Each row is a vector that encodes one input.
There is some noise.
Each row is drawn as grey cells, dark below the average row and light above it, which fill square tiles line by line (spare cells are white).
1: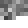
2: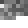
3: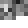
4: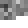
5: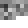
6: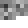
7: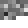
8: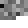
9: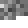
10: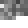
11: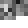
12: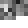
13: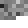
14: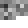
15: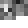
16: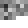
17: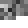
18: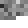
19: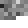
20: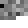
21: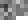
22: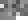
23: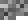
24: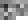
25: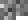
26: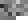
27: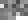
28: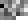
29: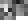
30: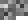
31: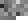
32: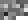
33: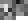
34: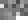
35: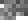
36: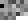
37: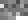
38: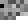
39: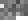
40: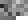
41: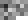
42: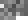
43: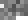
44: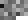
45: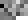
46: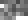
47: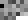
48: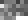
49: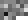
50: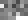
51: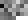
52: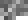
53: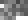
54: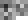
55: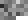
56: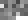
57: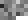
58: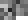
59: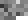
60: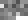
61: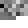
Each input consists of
a node of an 8-node tree and a true/false value.
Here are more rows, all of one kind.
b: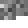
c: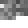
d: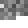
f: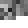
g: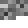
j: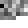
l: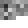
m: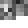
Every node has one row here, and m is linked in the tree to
f.
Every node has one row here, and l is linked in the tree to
d.
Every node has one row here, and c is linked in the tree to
d.
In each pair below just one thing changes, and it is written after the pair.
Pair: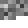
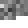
the node of the tree
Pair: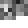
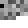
the true/false value
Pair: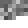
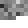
the node of the tree
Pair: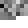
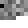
the node of the tree
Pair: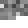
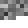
the node of the tree
